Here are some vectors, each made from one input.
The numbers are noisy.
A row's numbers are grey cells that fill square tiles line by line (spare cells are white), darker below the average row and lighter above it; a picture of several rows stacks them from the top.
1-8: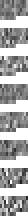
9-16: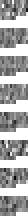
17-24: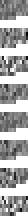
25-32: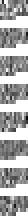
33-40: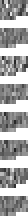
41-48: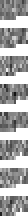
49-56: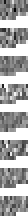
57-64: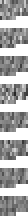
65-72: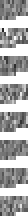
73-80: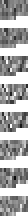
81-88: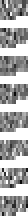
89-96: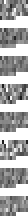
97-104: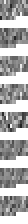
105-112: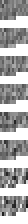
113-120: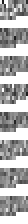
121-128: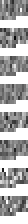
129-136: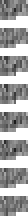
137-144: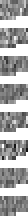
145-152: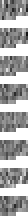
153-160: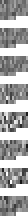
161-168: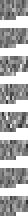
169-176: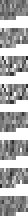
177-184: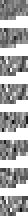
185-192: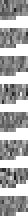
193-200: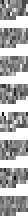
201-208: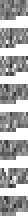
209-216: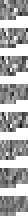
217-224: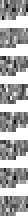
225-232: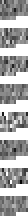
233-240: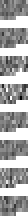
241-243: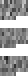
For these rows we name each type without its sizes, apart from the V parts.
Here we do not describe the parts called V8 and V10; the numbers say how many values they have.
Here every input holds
a point on a line, together with either a point on a line, a true/false value and a value of V10, or a value of V8.
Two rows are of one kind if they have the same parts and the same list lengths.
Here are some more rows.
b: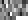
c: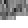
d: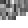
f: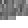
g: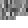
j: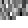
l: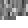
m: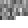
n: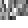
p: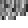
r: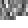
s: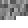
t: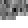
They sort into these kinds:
b, c, d, f, j, l, r, t
g, m, n, p, s

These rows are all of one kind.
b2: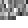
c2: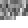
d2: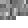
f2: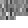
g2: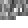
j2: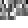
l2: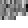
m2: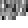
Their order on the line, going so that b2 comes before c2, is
j2, b2, g2, d2, f2, c2, l2, m2.
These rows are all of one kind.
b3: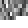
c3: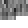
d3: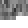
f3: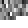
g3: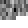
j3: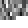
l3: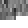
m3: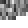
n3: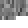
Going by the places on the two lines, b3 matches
f3 and j3.
